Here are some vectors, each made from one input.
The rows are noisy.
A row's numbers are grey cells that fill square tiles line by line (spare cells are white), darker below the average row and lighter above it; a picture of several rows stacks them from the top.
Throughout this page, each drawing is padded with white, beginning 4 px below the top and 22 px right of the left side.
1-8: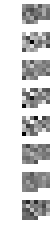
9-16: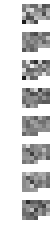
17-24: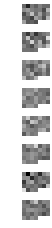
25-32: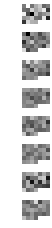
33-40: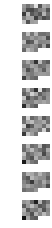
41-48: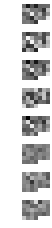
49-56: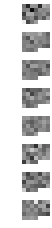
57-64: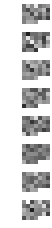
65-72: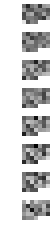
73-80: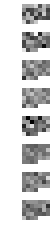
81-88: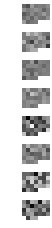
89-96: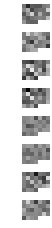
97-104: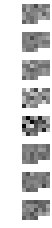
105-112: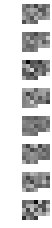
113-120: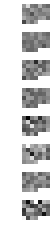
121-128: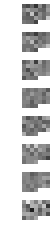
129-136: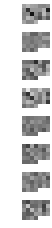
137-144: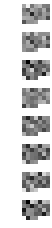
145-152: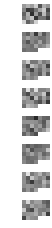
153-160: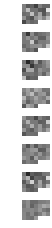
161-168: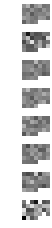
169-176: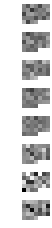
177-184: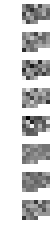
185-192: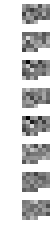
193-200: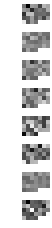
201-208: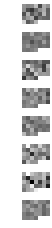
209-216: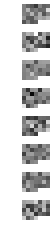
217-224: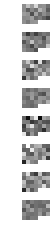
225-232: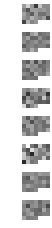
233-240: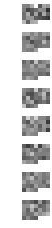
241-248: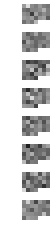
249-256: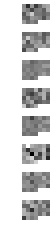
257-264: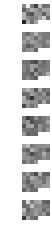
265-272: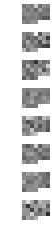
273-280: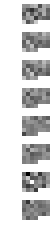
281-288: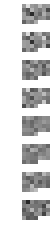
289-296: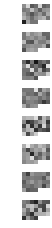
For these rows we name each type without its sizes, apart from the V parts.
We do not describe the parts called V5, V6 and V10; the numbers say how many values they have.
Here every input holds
either a point on each of two lines, or a node of a tree and a value of V6, or three true/false values and a value of V10, or a value of V5.
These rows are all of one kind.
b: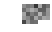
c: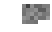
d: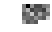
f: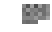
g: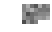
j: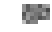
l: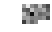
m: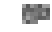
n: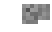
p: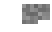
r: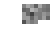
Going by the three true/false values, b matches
c, p and r.
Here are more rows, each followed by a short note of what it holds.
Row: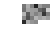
a value of V5
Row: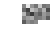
three true/false values and a value of V10
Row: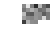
a value of V5
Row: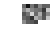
three true/false values and a value of V10
